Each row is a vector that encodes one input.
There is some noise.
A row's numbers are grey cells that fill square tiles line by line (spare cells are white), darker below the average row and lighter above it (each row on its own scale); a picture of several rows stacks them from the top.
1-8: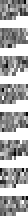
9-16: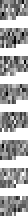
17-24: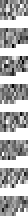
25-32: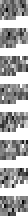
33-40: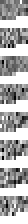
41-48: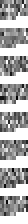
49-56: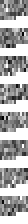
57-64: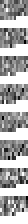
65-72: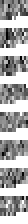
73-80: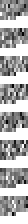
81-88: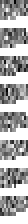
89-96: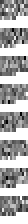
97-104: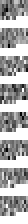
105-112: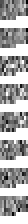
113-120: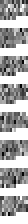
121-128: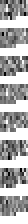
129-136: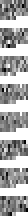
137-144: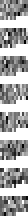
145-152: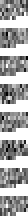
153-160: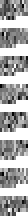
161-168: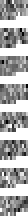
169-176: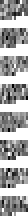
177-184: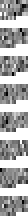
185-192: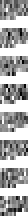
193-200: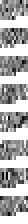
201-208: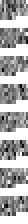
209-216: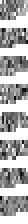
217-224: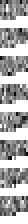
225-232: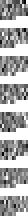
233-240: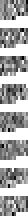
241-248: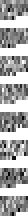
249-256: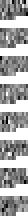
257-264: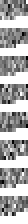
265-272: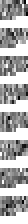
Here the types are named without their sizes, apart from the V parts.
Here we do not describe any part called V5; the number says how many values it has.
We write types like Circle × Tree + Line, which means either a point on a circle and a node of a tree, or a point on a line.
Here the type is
Circle × List(Circle + V5).
